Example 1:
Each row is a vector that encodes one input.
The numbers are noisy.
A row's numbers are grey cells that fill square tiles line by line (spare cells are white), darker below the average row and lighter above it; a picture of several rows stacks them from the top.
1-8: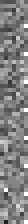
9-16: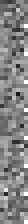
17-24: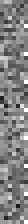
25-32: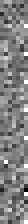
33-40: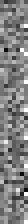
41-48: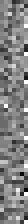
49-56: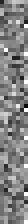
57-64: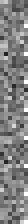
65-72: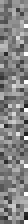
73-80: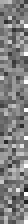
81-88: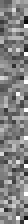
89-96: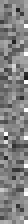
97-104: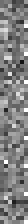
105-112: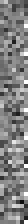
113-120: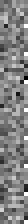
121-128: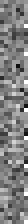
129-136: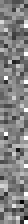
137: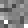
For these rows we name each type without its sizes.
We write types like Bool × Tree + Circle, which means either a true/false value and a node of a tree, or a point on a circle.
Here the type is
Line.
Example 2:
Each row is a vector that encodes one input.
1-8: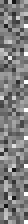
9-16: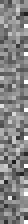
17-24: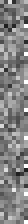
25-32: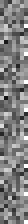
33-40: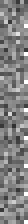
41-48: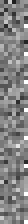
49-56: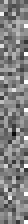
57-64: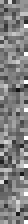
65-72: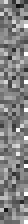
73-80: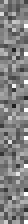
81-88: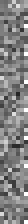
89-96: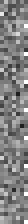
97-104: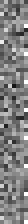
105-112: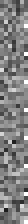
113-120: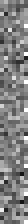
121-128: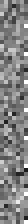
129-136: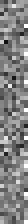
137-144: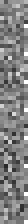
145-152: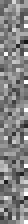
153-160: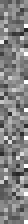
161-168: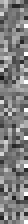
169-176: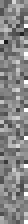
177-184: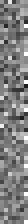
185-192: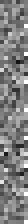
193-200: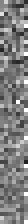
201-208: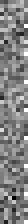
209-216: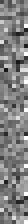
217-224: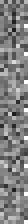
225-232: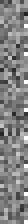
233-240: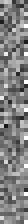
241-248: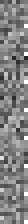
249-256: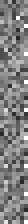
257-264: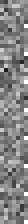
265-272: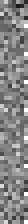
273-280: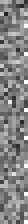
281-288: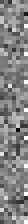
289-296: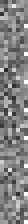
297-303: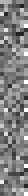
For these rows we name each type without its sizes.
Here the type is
Line × Line.
